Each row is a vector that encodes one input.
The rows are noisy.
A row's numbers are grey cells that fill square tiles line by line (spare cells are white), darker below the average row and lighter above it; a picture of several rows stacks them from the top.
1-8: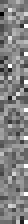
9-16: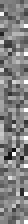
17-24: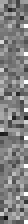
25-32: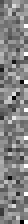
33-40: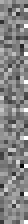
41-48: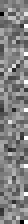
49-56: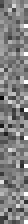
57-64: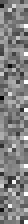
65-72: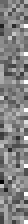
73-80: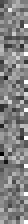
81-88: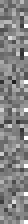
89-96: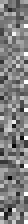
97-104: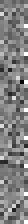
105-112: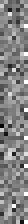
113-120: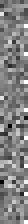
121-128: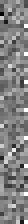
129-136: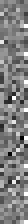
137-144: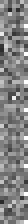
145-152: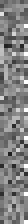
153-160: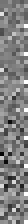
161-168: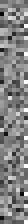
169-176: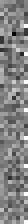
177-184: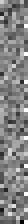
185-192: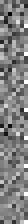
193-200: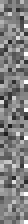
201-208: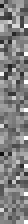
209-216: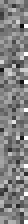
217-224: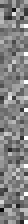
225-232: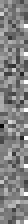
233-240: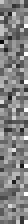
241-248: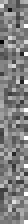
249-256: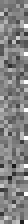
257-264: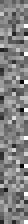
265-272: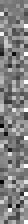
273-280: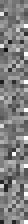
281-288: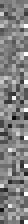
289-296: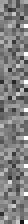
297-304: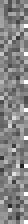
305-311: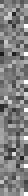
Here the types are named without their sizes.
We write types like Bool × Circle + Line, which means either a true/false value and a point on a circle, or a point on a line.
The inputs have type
Circle × Line.
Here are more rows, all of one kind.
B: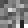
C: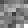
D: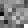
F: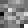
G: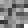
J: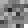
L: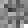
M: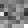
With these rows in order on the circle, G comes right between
D and J.
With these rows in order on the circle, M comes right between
C and L.
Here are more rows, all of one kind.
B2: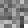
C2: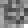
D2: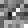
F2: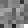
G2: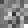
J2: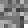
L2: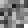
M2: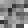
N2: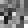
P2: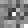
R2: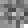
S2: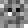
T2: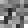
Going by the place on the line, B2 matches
L2, P2 and R2.
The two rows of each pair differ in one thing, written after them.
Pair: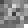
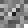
the place on the line
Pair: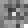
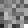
the place on the line
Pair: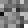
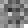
the place on the circle
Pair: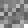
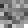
the place on the line
